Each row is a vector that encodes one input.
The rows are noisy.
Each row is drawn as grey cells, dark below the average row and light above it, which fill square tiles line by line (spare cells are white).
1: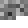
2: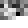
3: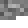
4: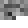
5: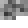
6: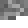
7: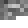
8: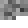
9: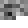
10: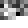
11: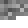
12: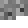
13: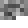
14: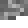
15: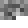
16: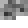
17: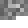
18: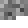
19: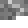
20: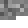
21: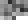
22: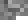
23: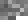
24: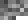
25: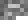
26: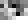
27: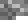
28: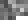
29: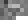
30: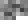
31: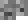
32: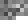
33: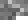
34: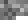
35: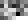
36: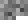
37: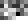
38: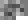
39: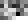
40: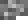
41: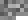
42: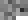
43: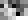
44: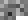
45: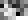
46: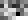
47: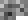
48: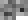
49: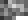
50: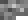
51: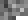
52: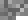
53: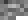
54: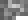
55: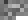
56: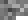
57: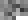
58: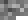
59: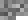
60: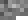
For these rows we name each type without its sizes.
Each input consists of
a list of points on a line.
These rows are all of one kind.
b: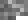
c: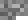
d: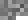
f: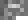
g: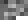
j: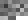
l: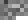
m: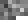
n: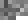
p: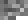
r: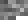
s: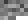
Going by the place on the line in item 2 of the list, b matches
c, d, f and j.
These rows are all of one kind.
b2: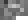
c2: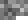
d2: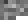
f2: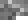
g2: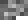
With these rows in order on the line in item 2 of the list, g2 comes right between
b2 and f2.
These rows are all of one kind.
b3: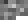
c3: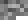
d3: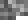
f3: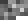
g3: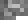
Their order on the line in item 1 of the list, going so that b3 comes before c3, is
f3, d3, b3, c3, g3.
